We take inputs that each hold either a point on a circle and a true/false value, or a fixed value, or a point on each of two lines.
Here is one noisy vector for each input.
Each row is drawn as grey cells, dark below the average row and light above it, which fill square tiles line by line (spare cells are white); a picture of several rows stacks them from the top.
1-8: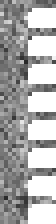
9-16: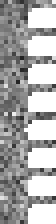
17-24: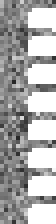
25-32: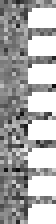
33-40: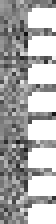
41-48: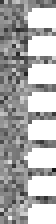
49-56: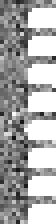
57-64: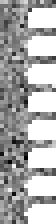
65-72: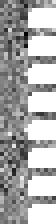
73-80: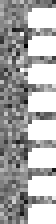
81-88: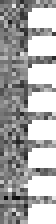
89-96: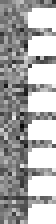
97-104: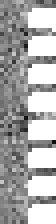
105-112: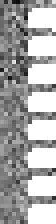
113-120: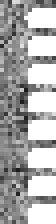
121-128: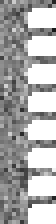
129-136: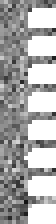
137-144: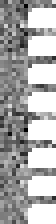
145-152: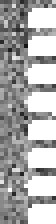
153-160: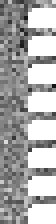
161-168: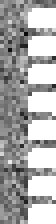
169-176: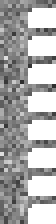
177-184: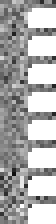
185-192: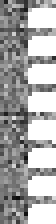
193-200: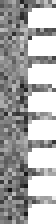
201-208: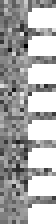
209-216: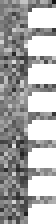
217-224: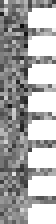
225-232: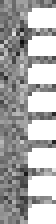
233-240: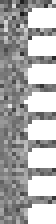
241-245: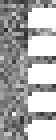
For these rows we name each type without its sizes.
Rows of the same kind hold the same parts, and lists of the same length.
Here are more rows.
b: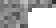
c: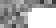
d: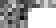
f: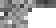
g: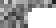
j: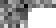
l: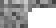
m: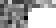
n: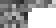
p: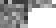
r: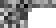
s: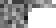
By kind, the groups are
b, c, f, g, l
d, m, n, p, s
j, r

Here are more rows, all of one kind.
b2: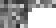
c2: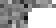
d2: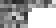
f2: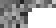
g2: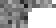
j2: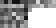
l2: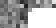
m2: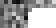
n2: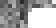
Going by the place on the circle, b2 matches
f2 and l2.
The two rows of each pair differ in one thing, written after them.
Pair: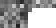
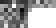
the place on the circle
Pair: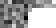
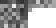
the true/false value
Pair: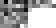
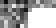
the true/false value
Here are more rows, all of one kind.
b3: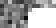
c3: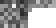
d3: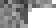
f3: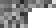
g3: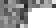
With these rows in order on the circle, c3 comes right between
d3 and f3.
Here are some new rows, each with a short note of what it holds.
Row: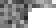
a point on a circle and a true/false value
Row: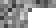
a point on each of two lines
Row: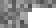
a point on each of two lines
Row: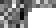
a point on a circle and a true/false value
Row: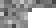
a point on each of two lines
